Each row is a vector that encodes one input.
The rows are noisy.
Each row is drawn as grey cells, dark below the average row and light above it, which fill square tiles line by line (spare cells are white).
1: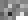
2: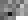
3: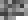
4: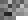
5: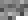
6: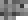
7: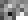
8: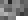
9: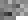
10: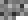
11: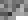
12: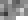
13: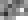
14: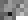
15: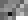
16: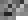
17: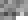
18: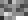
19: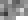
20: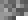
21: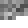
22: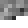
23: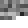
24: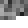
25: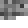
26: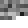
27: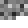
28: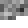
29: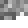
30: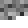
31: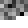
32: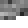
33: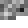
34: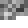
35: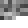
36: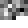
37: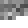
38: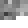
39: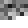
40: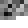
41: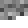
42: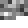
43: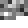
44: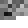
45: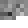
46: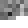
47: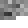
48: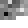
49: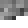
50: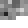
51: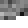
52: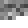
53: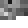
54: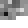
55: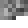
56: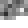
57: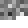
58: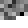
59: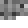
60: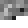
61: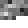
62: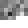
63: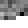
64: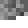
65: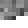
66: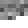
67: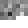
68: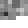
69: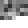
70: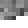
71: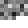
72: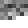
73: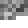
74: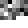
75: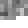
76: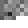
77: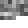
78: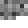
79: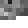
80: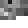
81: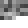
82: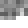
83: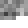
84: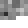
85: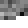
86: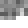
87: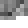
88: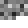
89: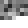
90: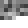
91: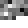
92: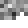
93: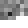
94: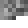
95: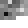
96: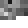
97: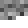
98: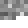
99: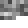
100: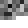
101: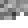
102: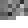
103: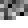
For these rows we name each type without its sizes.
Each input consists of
either three true/false values, or a list of points on a circle.
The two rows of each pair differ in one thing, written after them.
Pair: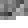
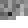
the place on the circle in item 2 of the list
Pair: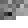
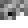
the place on the circle in item 1 of the list
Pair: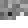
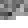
the place on the circle in item 2 of the list
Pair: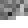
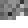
the place on the circle in item 2 of the list
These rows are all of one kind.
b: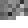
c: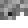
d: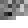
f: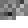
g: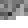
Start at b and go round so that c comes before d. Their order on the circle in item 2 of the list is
b, c, d, g, f.
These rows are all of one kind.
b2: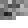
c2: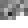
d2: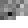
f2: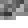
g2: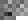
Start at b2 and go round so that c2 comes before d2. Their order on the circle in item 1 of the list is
b2, f2, c2, d2, g2.
